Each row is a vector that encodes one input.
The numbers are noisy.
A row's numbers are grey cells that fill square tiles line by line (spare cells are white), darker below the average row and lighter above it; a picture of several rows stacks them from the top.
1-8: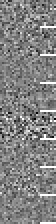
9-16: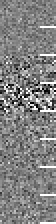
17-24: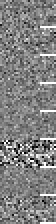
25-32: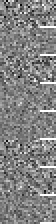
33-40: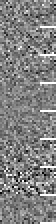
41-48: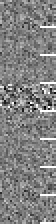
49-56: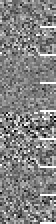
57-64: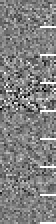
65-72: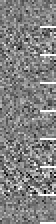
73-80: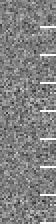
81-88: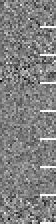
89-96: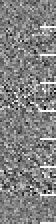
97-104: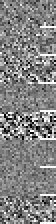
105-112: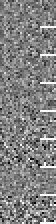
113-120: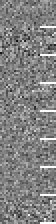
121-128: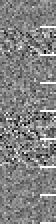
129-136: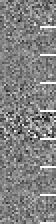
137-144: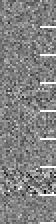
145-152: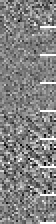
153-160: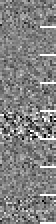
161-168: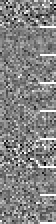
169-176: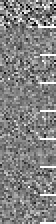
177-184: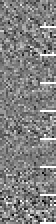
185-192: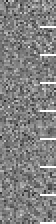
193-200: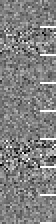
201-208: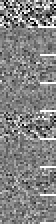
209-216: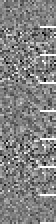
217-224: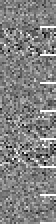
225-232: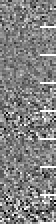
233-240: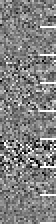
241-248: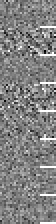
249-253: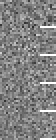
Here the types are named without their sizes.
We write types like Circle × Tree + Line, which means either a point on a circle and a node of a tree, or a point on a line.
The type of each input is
Bool × Bool × Bool + Line.
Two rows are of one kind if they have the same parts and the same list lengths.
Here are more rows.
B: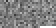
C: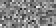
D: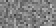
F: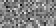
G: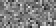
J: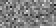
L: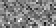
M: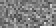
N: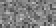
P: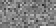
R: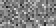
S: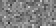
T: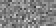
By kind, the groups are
B, D, F, G, J, M, R, S
C, L, N, P, T

